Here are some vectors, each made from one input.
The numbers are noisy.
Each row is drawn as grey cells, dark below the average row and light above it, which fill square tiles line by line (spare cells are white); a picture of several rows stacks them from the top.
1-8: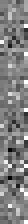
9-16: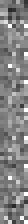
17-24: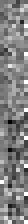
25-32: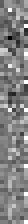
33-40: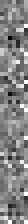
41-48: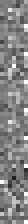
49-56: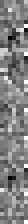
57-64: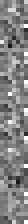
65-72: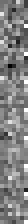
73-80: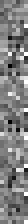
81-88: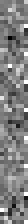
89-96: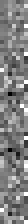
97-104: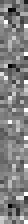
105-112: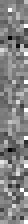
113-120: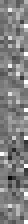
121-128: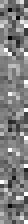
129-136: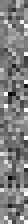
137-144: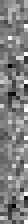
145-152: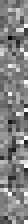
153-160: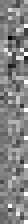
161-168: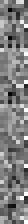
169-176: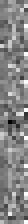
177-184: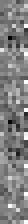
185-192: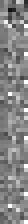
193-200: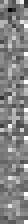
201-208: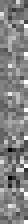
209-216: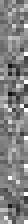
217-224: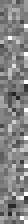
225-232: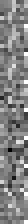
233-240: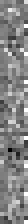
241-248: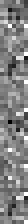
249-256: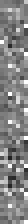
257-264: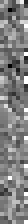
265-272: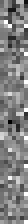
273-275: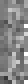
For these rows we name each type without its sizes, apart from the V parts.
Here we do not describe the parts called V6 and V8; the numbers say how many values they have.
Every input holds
either a point on a circle and a value of V8, or a fixed value, or a true/false value and a value of V6.
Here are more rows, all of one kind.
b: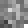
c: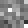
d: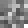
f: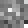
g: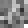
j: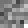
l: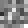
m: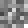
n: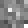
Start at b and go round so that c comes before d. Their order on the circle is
b, c, n, f, j, g, m, l, d.
